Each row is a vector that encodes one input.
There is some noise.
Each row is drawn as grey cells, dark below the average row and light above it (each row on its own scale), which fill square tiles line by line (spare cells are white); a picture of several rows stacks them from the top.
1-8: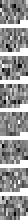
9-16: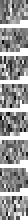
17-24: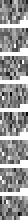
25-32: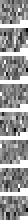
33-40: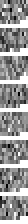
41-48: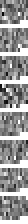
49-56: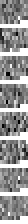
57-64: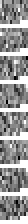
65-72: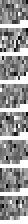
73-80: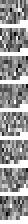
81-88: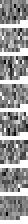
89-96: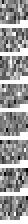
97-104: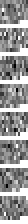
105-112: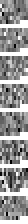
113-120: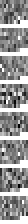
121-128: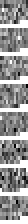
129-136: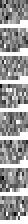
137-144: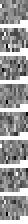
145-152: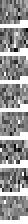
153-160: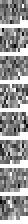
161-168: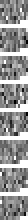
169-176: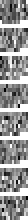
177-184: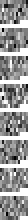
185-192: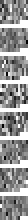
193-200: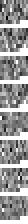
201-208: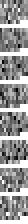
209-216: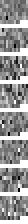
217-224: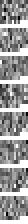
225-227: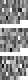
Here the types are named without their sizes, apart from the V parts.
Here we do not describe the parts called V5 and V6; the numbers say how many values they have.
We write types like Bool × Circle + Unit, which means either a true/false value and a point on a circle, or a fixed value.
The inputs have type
Bool × Circle × (Line + V5) + V6.
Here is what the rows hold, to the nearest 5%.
About 80% of them hold a point on a circle and a true/false value, together with either a point on a line, or a value of V5. The rest hold a value of V6.
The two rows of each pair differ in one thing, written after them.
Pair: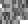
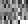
the place on the circle
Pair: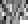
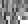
the place on the circle
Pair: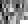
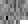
the place on the circle
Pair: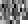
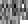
the value of V5
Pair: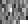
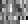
the value of V5
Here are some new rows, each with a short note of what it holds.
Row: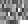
a point on a circle, a true/false value and a value of V5
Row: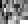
a point on a circle, a true/false value and a value of V5
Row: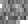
a point on a circle, a point on a line and a true/false value
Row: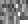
a value of V6
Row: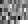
a point on a circle, a point on a line and a true/false value
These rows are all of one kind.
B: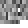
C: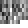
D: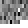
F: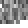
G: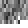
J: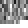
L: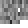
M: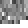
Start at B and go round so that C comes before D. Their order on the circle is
B, M, J, C, G, F, D, L.
